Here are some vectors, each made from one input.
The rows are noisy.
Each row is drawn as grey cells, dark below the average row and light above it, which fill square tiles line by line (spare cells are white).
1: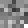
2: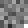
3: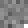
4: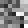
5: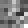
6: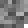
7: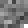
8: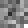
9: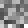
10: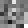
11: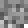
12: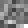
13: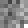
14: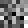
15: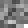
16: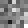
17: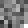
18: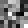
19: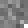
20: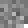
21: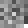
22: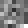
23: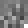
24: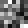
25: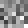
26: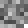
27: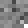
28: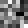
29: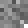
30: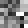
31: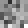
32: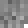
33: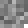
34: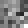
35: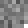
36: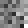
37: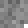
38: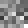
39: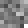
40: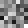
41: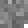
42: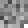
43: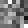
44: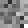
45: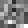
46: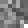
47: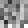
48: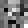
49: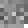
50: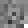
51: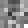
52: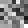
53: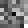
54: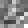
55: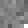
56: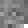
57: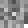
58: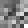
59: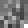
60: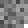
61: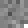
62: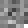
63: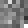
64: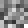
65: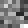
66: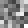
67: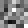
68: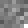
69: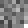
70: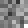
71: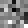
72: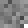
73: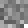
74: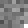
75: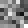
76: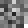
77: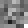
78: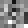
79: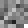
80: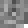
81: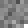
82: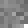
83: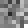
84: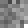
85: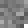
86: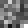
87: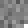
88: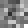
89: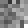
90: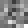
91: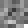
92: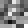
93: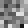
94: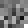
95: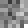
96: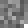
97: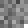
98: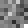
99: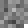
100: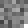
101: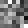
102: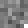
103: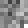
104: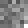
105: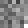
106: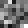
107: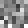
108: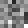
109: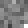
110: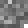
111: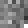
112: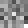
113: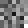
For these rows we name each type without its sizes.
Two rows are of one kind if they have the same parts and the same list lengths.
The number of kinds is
2.
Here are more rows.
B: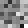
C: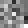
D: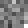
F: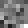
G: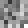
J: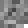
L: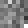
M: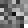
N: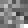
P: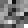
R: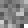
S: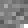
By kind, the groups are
B, L, M, P, R
C, D, F, G, J, N, S

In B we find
a point on a circle and a true/false value.
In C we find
a point on a line.
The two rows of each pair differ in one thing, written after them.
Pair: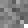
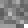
the place on the circle
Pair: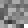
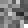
the place on the circle
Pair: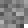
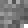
the place on the circle
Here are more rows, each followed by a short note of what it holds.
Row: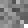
a point on a circle and a true/false value
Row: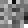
a point on a circle and a true/false value
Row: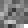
a point on a line
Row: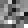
a point on a circle and a true/false value
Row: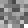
a point on a circle and a true/false value
